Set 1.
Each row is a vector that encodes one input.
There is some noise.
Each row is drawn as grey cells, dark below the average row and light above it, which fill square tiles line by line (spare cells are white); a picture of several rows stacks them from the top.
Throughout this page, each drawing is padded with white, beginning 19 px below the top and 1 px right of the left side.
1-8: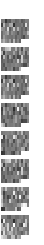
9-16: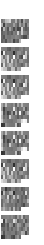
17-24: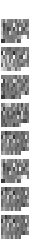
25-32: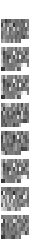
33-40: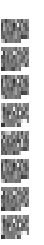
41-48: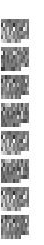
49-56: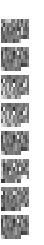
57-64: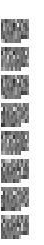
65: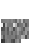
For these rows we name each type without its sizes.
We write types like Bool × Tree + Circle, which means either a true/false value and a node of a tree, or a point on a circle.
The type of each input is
Line.
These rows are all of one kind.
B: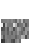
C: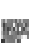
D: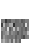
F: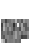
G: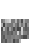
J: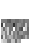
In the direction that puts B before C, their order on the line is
J, D, F, G, B, C.
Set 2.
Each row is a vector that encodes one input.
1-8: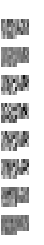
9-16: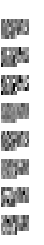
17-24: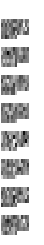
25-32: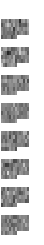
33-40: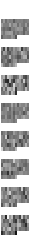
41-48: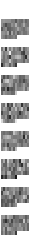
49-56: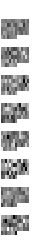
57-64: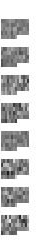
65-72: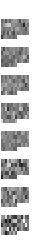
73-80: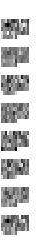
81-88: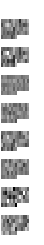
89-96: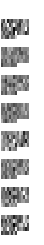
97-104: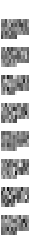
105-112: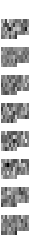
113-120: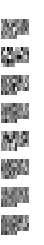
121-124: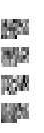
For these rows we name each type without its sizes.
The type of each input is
Tree.
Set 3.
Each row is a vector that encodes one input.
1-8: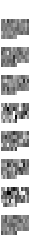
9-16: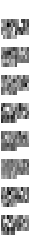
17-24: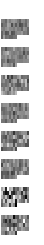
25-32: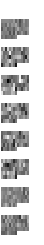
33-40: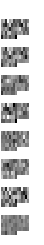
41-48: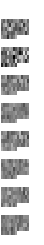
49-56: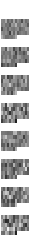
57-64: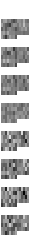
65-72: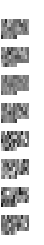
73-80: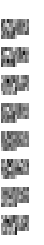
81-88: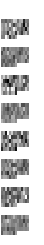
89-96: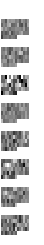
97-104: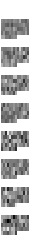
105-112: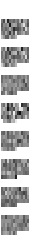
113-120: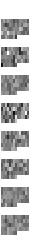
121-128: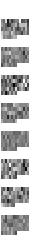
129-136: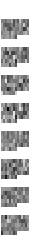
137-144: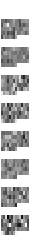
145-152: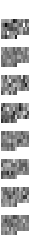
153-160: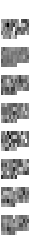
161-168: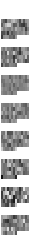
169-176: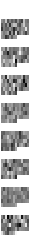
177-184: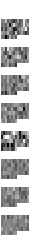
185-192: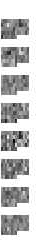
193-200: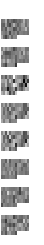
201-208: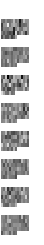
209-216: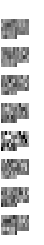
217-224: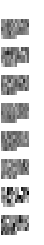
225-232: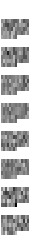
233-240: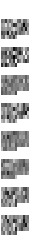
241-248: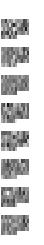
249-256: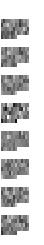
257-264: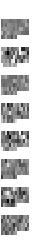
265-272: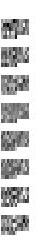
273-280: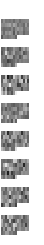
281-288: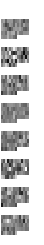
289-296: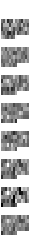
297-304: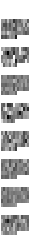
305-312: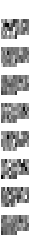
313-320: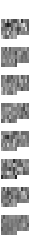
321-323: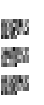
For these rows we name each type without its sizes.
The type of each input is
Tree.
